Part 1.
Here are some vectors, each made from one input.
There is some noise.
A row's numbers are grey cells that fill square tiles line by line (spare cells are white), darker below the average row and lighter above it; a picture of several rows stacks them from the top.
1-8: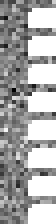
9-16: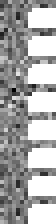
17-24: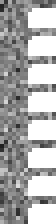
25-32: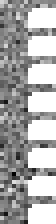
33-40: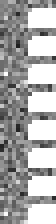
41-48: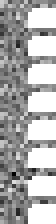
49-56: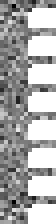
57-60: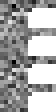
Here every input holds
either a fixed value, or three true/false values.
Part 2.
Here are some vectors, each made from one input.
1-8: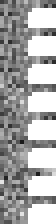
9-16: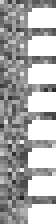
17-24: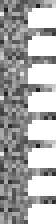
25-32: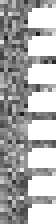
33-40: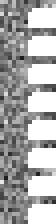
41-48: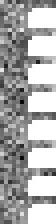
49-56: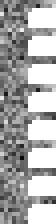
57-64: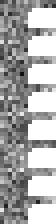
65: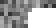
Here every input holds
three true/false values.
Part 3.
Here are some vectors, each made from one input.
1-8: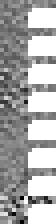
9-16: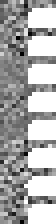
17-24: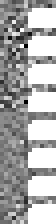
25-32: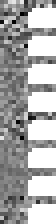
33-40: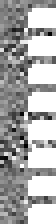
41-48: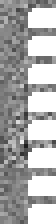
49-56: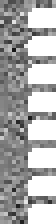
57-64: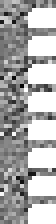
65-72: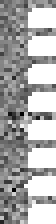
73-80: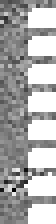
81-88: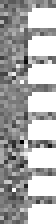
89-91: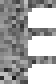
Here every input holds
a point on a 12-point line.
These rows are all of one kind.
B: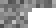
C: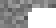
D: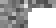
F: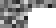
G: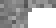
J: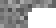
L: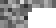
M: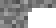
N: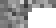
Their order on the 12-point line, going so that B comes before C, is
D, B, N, C, G, J, L, F, M.
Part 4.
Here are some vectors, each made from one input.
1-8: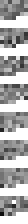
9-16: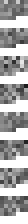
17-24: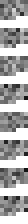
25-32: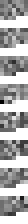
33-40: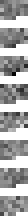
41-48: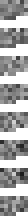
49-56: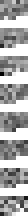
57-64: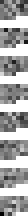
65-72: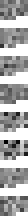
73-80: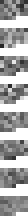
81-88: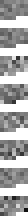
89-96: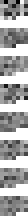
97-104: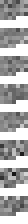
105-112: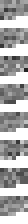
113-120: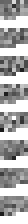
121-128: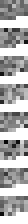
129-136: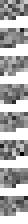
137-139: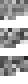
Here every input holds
a node of a 9-node tree.
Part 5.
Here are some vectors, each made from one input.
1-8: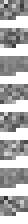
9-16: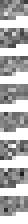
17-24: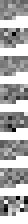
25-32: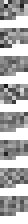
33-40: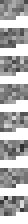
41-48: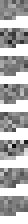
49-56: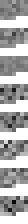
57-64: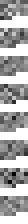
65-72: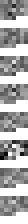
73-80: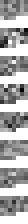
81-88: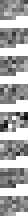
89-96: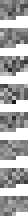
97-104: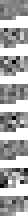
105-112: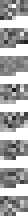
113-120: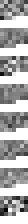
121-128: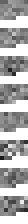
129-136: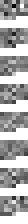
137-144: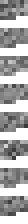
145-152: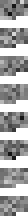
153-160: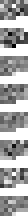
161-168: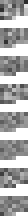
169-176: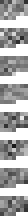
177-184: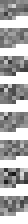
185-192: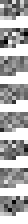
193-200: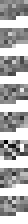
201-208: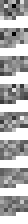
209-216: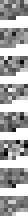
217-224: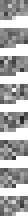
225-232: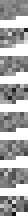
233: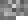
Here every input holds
either a fixed value, or a node of an 11-node tree.
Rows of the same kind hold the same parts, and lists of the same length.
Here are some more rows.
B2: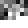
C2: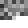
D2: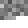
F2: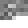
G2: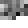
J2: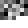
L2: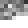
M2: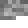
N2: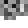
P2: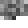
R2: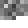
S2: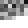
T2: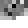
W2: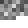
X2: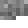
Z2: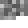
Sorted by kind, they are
B2, J2
C2, D2, F2, G2, L2, M2, N2, P2, R2, S2, T2, W2, X2, Z2

